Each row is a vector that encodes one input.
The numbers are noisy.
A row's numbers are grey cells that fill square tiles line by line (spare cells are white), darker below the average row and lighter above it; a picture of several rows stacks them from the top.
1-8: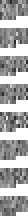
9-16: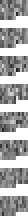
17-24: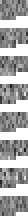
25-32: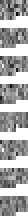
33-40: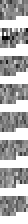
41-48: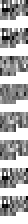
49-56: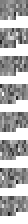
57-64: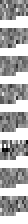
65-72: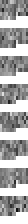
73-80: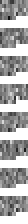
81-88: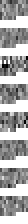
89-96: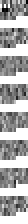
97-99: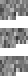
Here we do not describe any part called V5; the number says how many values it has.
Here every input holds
a list of up to two items, each a true/false value and a value of V5.
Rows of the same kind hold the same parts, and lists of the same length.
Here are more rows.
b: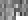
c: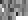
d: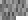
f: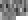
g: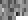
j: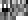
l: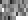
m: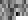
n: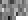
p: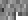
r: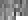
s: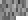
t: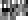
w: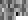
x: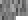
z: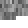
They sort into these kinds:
b, d, f, p, r, s, x, z
c, g, l, m, n, w
j, t

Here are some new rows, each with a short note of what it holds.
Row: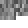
a list of two items
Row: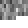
a list of one item
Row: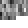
a list of one item
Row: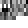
the empty list
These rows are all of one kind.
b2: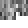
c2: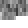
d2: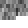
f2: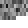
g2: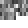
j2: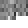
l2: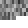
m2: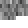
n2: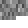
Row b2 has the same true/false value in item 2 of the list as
j2, l2 and n2.
